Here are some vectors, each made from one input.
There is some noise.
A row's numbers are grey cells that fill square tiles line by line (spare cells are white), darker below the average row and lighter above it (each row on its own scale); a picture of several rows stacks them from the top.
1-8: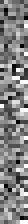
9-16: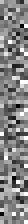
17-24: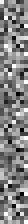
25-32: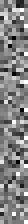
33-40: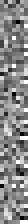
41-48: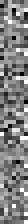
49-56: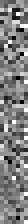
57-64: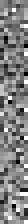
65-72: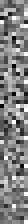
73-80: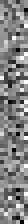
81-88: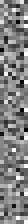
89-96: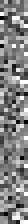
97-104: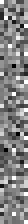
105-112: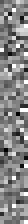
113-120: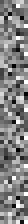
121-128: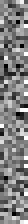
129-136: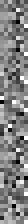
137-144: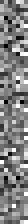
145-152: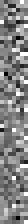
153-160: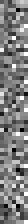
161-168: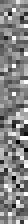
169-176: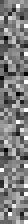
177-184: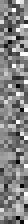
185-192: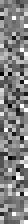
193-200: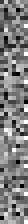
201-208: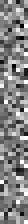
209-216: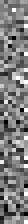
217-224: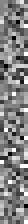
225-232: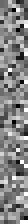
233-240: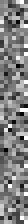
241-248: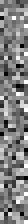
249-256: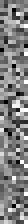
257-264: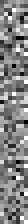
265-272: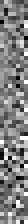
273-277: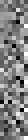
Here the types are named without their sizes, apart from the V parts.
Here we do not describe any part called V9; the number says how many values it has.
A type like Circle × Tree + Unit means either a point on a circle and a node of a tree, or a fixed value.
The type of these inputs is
Label × (Line + V9).
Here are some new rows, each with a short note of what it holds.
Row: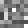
a label and a point on a line
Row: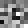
a label and a value of V9
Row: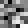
a label and a value of V9
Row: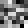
a label and a point on a line
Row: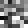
a label and a point on a line
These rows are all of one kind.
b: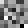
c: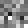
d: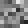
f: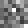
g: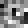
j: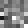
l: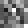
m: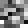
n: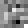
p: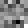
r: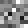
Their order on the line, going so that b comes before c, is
g, j, b, p, m, l, c, f, d, r, n.
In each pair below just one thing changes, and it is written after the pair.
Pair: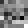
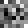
the label
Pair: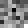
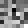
the value of V9
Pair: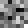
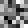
the label
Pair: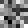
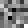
the label
